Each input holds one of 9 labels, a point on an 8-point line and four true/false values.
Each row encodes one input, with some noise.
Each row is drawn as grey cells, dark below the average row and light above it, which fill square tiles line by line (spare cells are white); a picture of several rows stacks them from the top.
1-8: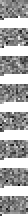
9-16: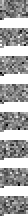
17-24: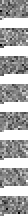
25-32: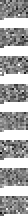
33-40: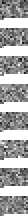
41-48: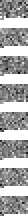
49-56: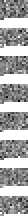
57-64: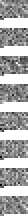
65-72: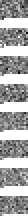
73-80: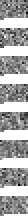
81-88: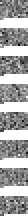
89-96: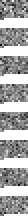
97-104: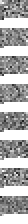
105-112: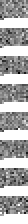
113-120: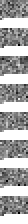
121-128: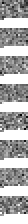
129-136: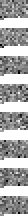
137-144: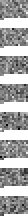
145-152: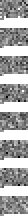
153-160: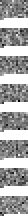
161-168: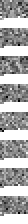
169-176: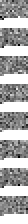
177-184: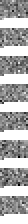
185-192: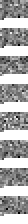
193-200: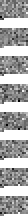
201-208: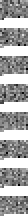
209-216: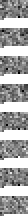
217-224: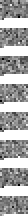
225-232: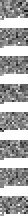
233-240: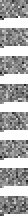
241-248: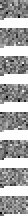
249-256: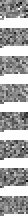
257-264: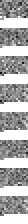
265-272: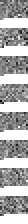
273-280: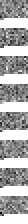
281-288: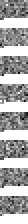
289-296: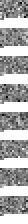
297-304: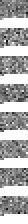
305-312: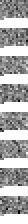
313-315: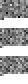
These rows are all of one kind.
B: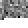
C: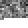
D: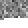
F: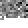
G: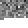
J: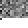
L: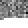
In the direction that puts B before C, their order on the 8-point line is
B, G, C, D, L, J, F.
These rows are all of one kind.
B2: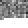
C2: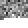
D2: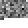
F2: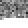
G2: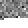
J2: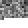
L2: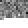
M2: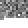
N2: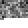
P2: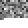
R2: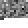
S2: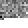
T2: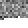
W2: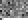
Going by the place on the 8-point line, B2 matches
C2, F2, P2 and W2.
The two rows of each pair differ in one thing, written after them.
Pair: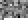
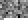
the place on the 8-point line
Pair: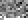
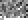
one of the four true/false values
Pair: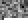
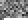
the label
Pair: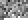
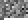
the label
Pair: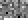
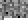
the place on the 8-point line
